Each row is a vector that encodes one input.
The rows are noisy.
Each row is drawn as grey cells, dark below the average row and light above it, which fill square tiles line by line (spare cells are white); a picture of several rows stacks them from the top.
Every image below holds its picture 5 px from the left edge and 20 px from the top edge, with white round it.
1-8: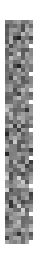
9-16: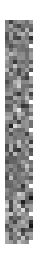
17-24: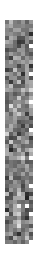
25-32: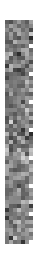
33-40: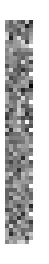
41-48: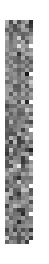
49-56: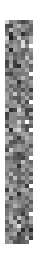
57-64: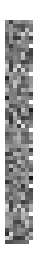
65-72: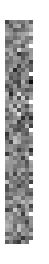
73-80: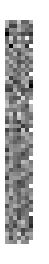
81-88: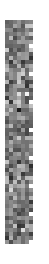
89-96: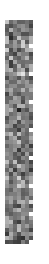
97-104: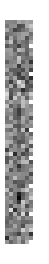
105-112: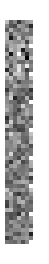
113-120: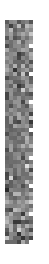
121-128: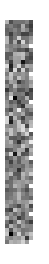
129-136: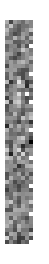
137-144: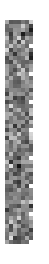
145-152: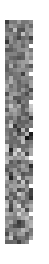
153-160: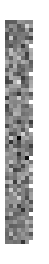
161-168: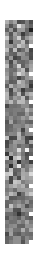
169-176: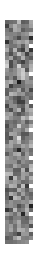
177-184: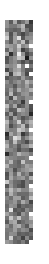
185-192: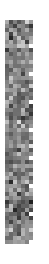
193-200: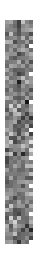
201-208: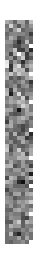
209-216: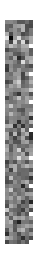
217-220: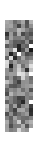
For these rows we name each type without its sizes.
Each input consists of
either a point on a circle, or a list of points on a line.
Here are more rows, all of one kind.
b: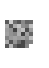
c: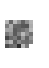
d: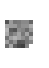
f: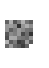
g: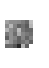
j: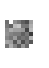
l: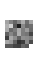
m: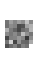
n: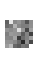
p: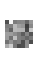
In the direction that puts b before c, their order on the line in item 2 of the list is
j, p, b, l, d, g, c, m, n, f.
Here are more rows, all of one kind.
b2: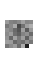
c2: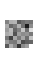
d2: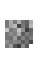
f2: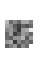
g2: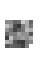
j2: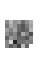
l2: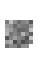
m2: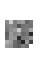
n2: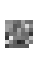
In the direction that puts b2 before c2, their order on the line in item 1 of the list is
b2, f2, c2, d2, m2, j2, l2, n2, g2.
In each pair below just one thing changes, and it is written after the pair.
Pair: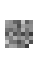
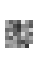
the place on the line in item 2 of the list
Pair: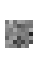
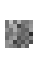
the place on the line in item 2 of the list
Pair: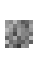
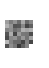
the place on the line in item 2 of the list
